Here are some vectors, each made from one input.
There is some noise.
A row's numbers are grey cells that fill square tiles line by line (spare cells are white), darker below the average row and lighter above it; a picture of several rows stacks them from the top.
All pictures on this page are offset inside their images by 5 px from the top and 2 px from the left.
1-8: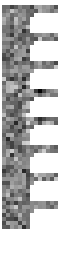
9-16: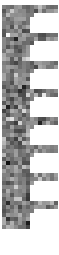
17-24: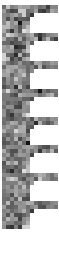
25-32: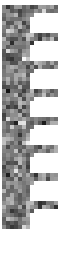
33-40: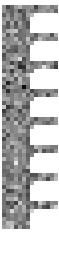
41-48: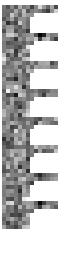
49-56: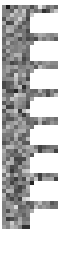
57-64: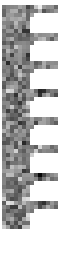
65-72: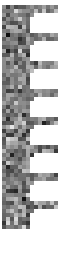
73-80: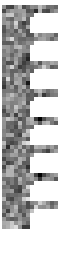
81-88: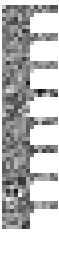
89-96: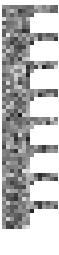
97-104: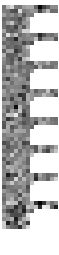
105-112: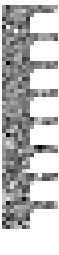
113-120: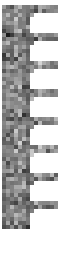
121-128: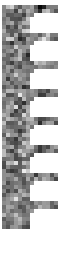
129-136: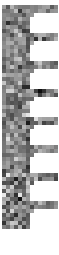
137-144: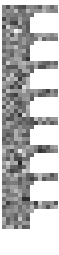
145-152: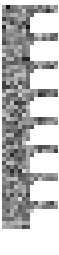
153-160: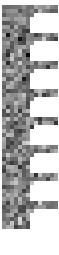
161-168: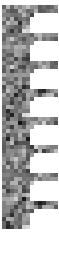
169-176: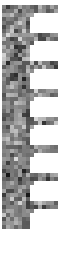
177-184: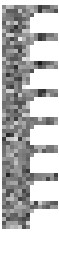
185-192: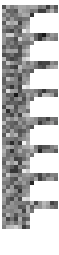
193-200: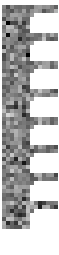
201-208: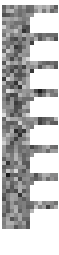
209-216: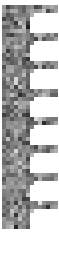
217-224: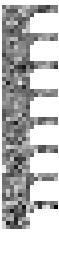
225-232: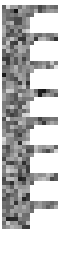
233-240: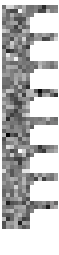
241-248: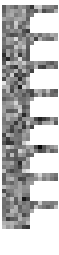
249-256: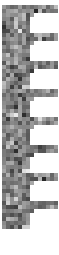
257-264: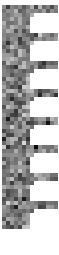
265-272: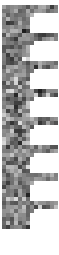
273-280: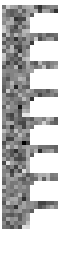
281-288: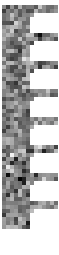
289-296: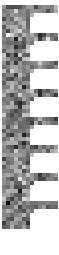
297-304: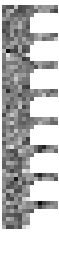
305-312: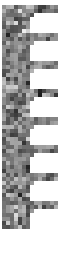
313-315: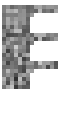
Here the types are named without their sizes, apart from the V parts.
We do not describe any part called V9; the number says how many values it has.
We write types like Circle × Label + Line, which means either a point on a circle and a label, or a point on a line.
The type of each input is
Bool × Bool × Bool + (Circle + Unit) × Line × V9.
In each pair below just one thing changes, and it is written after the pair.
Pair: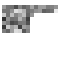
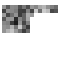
the place on the line
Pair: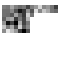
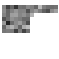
the place on the circle
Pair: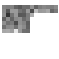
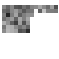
the place on the line
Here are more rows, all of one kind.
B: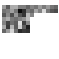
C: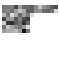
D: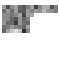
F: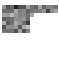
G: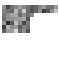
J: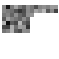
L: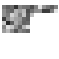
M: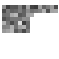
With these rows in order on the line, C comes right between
D and L.
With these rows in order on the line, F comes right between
B and L.
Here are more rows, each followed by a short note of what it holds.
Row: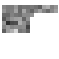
a point on a circle, a point on a line and a value of V9
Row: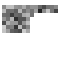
three true/false values
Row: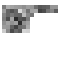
three true/false values
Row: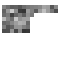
a point on a line and a value of V9
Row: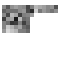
a point on a circle, a point on a line and a value of V9
